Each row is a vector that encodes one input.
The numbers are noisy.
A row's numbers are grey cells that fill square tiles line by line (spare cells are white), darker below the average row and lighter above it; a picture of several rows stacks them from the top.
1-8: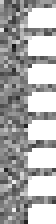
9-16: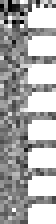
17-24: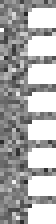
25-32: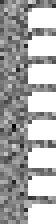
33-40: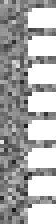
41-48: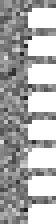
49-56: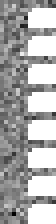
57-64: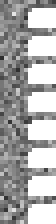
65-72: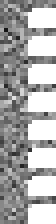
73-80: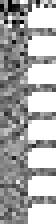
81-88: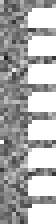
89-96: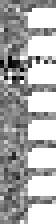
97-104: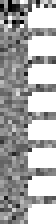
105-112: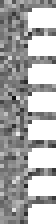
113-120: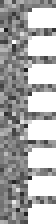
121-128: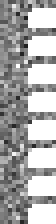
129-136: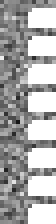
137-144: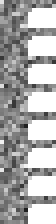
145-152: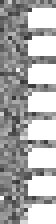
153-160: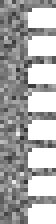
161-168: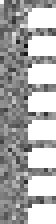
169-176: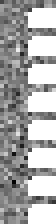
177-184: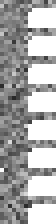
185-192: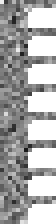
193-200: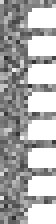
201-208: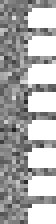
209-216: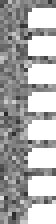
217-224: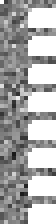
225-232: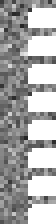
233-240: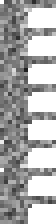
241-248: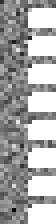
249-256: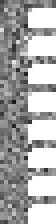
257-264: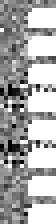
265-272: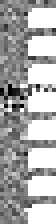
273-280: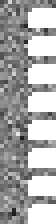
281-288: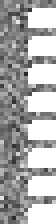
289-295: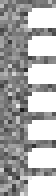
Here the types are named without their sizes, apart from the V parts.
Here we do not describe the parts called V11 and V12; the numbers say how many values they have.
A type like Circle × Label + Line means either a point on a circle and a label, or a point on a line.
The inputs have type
(Bool × Circle + V11) × V12 + Unit.
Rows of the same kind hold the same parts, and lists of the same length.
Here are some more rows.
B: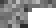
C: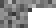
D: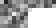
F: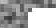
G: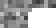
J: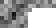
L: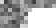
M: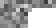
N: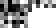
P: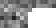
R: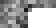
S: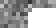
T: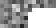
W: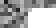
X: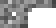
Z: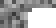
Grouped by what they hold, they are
B, C, F, G, J, P, R, T, X, Z
D, L, M, S, W
N

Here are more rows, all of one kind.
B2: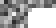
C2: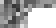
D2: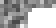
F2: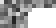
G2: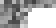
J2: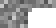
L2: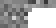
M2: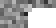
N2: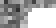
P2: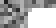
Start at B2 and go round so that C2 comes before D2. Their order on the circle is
B2, M2, L2, P2, N2, G2, C2, J2, D2, F2.
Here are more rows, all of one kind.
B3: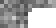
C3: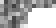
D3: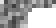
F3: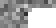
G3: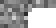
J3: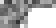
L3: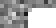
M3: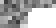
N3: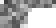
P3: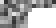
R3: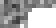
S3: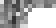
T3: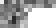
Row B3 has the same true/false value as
F3, G3 and L3.
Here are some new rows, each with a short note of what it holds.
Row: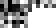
a fixed value
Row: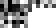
a fixed value
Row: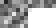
a point on a circle, a true/false value and a value of V12
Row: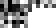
a fixed value
